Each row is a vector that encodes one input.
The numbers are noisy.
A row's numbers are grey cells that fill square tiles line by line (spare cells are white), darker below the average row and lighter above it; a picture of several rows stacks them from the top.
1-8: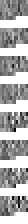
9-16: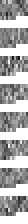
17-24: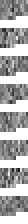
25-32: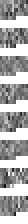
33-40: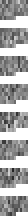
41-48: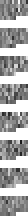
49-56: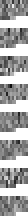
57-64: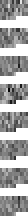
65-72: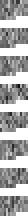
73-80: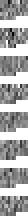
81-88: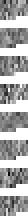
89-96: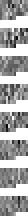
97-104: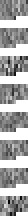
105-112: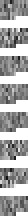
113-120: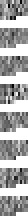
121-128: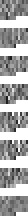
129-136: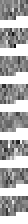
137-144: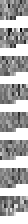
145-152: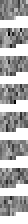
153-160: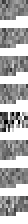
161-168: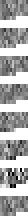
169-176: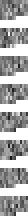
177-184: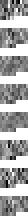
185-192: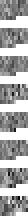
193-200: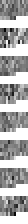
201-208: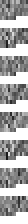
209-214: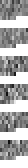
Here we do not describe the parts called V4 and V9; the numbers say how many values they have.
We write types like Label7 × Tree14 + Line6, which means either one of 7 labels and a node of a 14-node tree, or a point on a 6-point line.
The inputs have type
Bool × (Tree11 + V9) + V4.
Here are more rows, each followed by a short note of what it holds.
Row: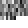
a node of an 11-node tree and a true/false value
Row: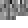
a value of V4
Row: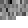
a value of V4
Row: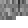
a node of an 11-node tree and a true/false value
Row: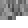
a node of an 11-node tree and a true/false value
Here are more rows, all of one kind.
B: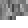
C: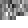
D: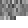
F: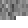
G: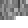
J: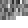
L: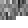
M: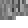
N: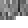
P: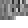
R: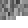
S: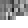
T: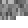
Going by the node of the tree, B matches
F, J, M and P.
